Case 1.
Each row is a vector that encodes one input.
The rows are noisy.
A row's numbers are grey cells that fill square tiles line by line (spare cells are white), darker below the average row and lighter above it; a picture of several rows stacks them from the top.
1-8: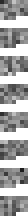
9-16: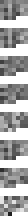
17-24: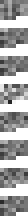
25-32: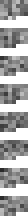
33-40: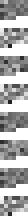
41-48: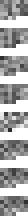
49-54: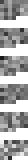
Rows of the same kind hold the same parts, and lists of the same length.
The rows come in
2 kinds.
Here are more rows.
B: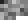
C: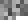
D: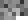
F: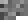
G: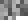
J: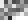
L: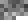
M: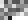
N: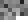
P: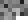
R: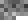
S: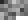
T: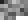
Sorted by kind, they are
B, C, D, F, G, L, N, P, R, S, T
J, M

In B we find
a point on a 6-point circle.
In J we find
a fixed value.
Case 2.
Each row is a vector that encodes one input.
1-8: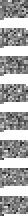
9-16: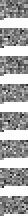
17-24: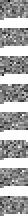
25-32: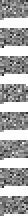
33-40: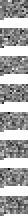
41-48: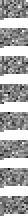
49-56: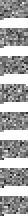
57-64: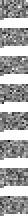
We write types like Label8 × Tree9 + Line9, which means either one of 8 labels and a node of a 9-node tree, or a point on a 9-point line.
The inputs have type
Label8.
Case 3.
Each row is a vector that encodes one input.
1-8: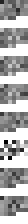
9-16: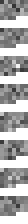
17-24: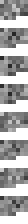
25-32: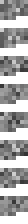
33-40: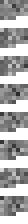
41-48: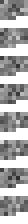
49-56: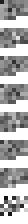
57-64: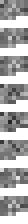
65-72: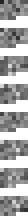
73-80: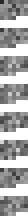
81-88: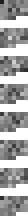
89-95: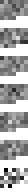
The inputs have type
Bool × Bool × Bool + Unit.
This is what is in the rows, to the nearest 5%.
About 5% of them hold a fixed value. The rest hold three true/false values.
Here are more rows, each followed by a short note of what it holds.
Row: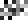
a fixed value
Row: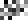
a fixed value
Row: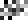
a fixed value
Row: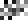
a fixed value
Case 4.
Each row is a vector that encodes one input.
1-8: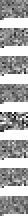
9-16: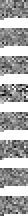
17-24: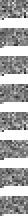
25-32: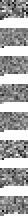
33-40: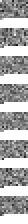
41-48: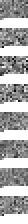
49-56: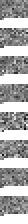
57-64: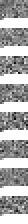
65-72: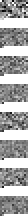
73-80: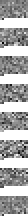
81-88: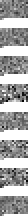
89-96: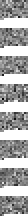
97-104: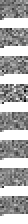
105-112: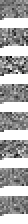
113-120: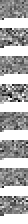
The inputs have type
Circle5.
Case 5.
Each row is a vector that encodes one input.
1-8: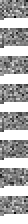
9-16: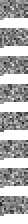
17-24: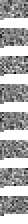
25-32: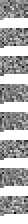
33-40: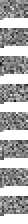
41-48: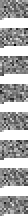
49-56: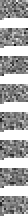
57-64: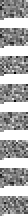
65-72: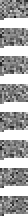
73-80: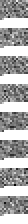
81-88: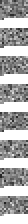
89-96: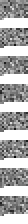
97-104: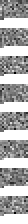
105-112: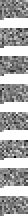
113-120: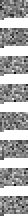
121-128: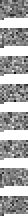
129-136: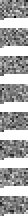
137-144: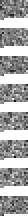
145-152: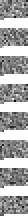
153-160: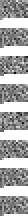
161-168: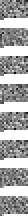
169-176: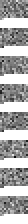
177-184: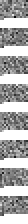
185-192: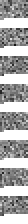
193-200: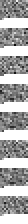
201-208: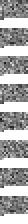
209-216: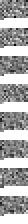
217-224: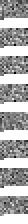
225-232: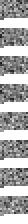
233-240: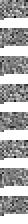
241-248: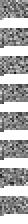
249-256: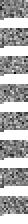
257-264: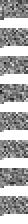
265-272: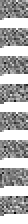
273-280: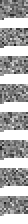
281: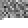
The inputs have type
Circle15.
